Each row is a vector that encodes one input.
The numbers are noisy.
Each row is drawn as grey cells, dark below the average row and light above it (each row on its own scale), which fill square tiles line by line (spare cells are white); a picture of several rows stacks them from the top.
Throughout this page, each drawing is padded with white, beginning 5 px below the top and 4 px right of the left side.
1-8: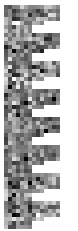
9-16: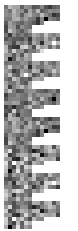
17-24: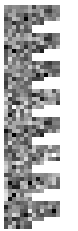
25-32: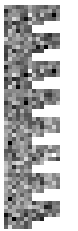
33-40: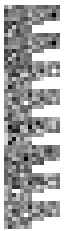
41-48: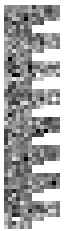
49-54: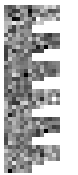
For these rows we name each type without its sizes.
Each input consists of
either a label, or a point on a line.
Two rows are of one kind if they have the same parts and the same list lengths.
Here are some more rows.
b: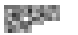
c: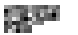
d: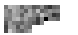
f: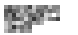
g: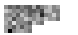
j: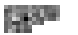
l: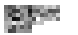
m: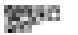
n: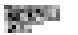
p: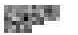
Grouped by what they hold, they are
b, f, g, l, m, n
c, d, j, p

